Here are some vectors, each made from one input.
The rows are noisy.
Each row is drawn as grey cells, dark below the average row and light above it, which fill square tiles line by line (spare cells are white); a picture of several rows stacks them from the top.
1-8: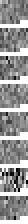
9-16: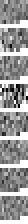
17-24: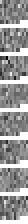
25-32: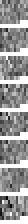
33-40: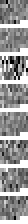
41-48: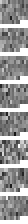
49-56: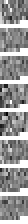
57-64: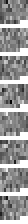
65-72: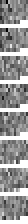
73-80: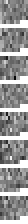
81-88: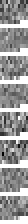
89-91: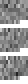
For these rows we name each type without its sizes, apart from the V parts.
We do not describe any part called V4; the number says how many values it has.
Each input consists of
a list of items, each a point on a line and a value of V4.
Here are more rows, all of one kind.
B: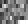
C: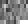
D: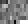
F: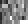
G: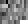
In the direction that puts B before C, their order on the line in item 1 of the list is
G, F, B, D, C.
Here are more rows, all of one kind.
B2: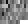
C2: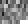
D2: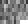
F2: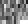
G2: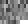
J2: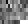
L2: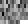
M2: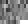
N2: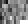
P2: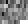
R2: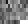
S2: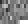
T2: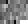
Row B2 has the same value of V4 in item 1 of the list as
G2, L2, M2 and S2.
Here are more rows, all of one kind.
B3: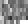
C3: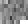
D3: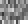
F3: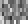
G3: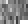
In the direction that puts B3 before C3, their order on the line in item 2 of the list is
F3, B3, G3, D3, C3.
